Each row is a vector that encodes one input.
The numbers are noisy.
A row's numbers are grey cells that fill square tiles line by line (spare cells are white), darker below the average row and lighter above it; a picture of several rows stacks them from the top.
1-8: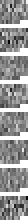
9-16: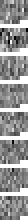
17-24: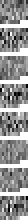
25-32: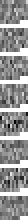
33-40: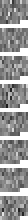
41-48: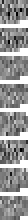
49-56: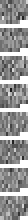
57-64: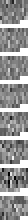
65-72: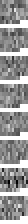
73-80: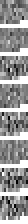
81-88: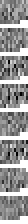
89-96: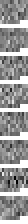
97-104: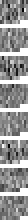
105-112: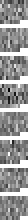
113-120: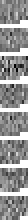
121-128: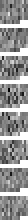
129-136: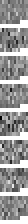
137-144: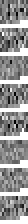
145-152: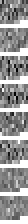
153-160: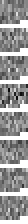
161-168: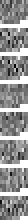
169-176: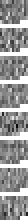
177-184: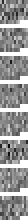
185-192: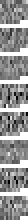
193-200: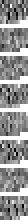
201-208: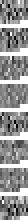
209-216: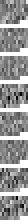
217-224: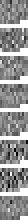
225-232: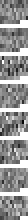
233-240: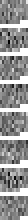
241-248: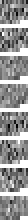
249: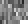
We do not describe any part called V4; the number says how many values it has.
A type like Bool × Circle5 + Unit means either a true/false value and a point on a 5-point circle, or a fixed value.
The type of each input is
Label8 × Line9 + (Line8 + Tree9) × V4.
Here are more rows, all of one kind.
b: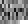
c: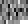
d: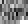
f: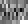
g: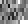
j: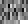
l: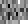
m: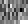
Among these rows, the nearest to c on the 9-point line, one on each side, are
j and m.
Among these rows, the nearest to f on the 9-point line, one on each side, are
b and m.
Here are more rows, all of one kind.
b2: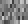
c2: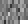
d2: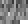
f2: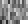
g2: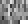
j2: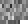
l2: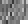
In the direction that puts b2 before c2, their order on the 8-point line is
g2, f2, j2, d2, l2, b2, c2.
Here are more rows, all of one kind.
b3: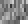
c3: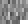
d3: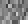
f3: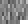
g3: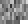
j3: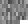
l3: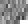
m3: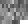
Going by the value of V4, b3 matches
g3 and m3.
